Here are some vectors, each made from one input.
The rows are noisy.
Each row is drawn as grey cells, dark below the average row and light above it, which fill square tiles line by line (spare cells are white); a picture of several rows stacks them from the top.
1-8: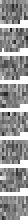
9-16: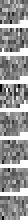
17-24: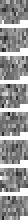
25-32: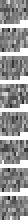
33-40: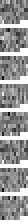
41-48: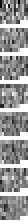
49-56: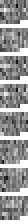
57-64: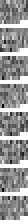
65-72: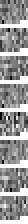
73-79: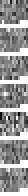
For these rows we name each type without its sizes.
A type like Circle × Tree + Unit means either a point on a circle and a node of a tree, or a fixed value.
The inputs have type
List(Circle).
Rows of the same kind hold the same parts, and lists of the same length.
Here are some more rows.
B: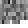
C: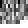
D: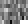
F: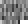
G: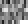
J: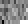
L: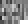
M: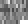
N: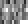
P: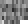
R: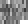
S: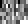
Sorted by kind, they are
B, F, J, M, P, R
C, S
D, G, L, N

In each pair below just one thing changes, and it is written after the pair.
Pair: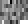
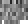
the place on the circle in item 2 of the list
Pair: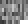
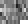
the place on the circle in item 1 of the list
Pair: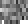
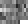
the place on the circle in item 1 of the list
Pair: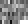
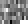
the place on the circle in item 1 of the list
